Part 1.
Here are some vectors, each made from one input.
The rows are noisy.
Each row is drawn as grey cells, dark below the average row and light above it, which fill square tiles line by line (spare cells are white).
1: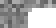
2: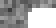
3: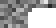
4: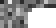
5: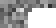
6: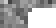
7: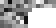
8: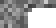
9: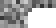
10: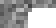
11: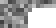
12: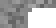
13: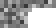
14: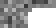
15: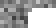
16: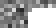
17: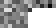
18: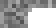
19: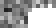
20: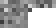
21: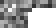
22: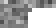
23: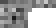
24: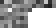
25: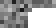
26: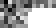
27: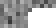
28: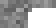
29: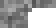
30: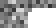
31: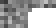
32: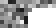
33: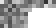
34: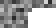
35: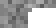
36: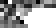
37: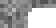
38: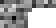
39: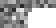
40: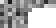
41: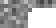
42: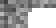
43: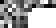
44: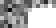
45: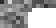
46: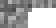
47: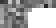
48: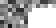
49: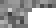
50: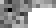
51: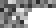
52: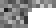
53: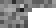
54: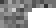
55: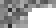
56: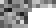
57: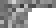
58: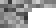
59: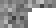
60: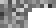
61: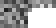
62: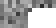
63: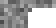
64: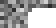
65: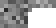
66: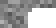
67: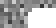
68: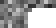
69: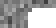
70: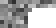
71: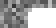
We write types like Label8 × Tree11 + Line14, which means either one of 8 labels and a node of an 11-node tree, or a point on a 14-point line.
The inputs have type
(Bool × Bool × Bool × Bool + Unit) × Line5.
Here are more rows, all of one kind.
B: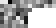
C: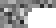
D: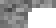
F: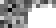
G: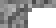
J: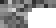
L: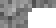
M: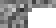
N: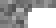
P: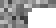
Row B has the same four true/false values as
C, G and M.
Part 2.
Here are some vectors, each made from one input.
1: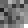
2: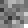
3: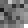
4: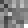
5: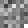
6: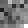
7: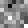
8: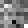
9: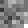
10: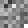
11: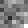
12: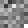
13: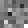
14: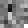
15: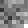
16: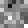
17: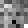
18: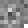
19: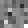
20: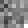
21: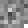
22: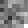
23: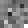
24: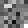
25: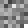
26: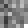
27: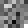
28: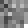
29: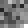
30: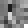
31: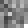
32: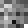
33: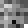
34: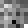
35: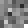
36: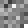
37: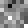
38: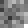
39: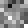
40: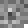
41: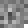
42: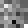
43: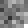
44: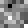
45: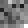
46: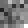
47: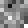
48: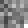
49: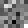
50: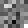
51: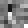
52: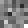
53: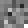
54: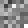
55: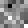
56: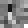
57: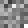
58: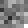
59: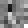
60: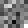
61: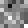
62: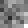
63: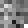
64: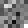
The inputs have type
Bool × Line5.
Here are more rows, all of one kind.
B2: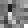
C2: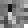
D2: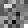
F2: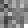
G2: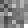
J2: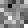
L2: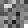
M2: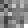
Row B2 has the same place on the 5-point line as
C2 and J2.
